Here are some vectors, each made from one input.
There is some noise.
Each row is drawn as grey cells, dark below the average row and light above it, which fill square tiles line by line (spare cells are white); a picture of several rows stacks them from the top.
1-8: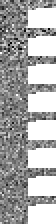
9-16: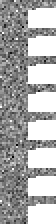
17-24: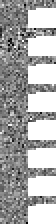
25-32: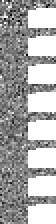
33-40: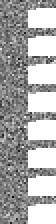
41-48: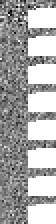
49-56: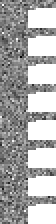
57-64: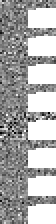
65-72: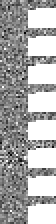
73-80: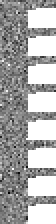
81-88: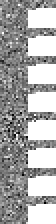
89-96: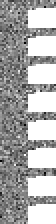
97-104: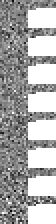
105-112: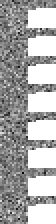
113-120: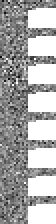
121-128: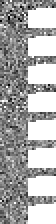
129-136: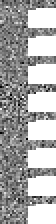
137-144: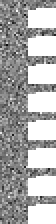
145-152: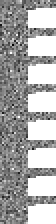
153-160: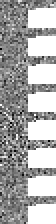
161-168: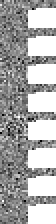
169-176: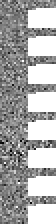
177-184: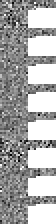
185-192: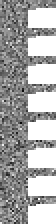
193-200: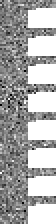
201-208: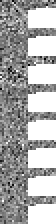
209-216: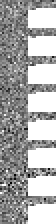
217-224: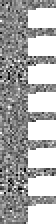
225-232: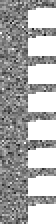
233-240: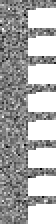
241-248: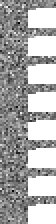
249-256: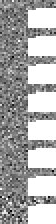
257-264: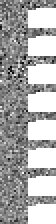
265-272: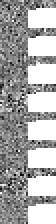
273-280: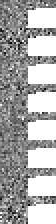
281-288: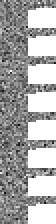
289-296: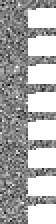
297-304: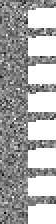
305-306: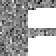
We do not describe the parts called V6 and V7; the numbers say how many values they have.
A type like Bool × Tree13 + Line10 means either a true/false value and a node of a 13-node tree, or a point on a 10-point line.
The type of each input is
(Bool × Bool × Bool + Circle9) × (Tree11 + V6) + V7.
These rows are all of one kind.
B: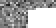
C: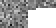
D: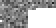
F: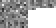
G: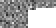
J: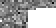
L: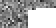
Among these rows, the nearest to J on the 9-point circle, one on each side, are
C and F.
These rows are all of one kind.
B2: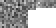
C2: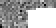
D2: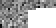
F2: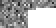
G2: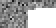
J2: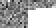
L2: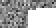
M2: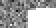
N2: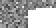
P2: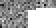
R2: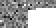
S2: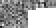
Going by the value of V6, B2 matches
F2 and M2.
